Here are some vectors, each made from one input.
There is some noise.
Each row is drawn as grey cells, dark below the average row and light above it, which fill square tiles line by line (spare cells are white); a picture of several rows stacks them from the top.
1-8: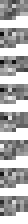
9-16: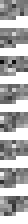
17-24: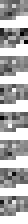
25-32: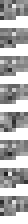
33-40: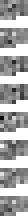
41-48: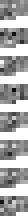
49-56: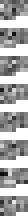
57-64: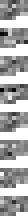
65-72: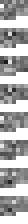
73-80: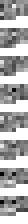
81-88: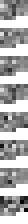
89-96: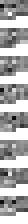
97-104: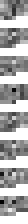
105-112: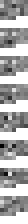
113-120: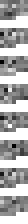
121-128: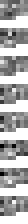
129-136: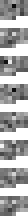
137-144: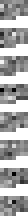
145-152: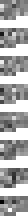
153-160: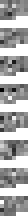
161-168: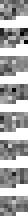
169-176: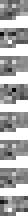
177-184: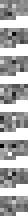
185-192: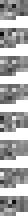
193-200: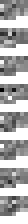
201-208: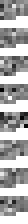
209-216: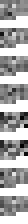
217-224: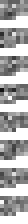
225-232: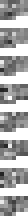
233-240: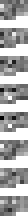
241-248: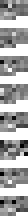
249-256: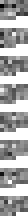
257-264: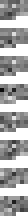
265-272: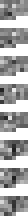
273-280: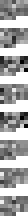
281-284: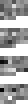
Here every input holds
a list of up to two points on an 11-point line.
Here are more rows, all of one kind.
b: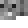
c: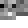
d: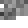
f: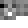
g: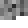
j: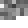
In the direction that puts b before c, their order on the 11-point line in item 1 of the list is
d, j, g, b, c, f.
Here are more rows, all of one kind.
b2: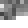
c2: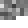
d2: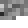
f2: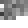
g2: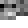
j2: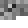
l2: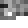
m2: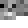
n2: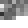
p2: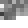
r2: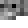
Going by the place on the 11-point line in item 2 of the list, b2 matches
d2, f2 and p2.
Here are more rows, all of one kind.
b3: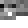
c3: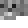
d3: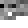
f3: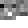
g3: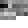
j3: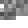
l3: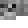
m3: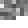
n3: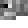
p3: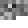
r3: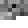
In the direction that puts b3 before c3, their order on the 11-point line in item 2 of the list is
m3, b3, r3, d3, f3, c3, l3, p3, g3, j3, n3.
